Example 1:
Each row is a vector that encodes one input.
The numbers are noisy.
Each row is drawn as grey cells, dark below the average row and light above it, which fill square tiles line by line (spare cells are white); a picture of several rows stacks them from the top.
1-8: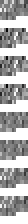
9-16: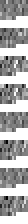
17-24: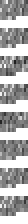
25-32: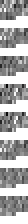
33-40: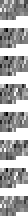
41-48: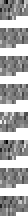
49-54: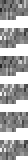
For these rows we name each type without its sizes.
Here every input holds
a point on a line.
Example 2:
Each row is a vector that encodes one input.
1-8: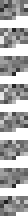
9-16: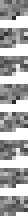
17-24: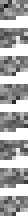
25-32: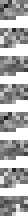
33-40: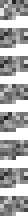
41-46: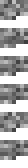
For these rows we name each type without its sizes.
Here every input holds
a point on a line.
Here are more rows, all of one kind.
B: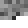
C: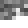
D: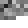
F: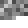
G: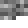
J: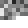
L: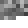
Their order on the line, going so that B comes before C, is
J, F, L, G, B, D, C.
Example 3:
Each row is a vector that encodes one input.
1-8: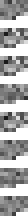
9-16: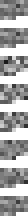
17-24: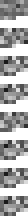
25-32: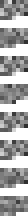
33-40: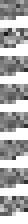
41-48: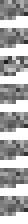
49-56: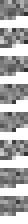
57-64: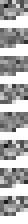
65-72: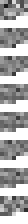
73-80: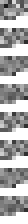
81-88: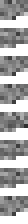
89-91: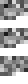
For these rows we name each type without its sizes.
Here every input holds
a point on a line.
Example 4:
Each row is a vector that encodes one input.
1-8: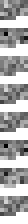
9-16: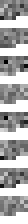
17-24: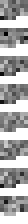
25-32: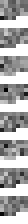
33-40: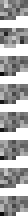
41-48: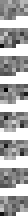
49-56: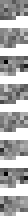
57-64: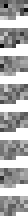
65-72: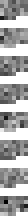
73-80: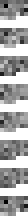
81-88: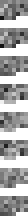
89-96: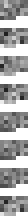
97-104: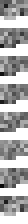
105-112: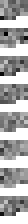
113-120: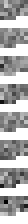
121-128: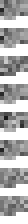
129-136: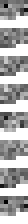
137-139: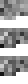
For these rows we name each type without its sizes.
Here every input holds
a point on a line.
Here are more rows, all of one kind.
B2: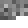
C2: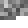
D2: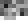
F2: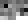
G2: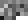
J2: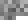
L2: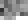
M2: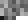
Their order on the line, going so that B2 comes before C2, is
F2, D2, L2, J2, B2, C2, M2, G2.
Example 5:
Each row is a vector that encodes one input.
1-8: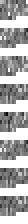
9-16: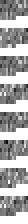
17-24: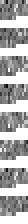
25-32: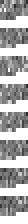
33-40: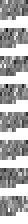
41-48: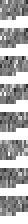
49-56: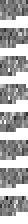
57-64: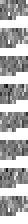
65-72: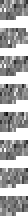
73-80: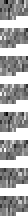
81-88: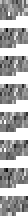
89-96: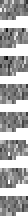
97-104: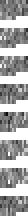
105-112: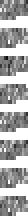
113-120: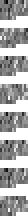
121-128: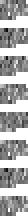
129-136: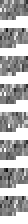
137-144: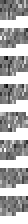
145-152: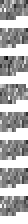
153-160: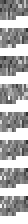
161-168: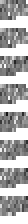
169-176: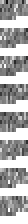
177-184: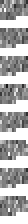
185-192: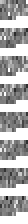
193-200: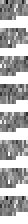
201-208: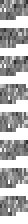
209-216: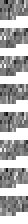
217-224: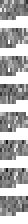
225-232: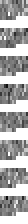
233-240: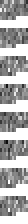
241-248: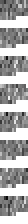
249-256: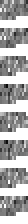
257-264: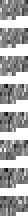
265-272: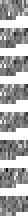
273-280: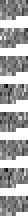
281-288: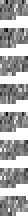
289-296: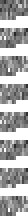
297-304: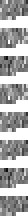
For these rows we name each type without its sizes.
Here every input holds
a point on a line.
